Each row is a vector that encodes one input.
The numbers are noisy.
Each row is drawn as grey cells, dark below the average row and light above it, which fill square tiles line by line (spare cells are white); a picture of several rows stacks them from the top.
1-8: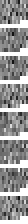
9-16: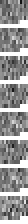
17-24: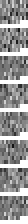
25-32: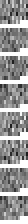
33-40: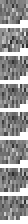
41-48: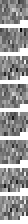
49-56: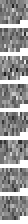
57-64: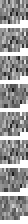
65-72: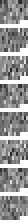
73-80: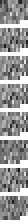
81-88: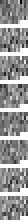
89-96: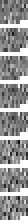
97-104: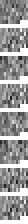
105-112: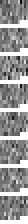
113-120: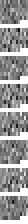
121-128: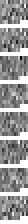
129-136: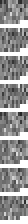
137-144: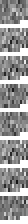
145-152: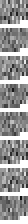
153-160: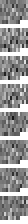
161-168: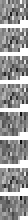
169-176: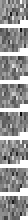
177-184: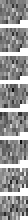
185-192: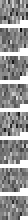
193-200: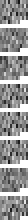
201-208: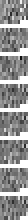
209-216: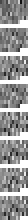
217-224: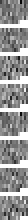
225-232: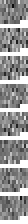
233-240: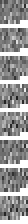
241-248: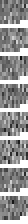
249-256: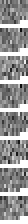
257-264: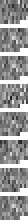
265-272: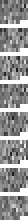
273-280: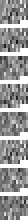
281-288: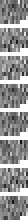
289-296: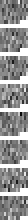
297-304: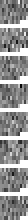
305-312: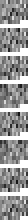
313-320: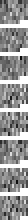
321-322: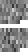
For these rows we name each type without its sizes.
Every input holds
either a point on a line, or three true/false values.
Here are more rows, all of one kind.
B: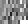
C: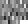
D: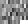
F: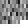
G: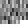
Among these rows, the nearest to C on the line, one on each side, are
D and G.
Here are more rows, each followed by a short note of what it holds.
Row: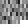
a point on a line
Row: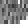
three true/false values
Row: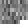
three true/false values
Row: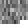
three true/false values
